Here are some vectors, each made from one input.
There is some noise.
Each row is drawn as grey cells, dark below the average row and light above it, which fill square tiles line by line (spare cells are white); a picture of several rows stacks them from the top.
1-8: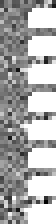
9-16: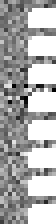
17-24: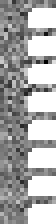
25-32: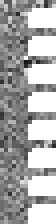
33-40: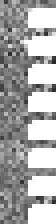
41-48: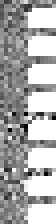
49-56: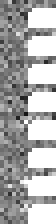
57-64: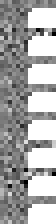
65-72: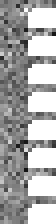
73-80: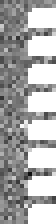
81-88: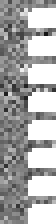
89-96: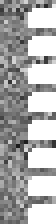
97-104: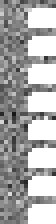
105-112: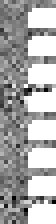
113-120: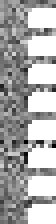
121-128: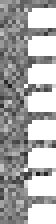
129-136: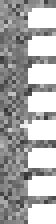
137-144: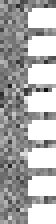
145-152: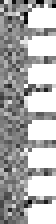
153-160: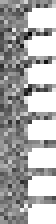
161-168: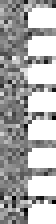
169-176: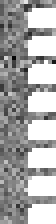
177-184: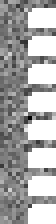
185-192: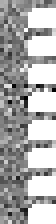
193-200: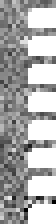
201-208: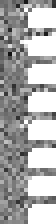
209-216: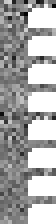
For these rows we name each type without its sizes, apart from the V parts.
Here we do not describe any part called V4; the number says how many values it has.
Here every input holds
a true/false value, together with either a point on a line, or a value of V4.
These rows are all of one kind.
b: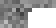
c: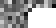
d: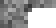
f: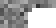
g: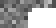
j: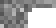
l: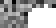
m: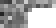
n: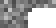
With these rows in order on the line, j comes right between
f and m.
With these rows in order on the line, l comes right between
m and n.
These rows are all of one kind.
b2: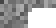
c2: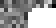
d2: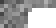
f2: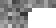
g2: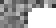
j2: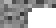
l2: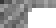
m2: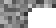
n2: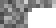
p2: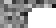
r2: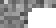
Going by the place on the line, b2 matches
d2, g2 and l2.
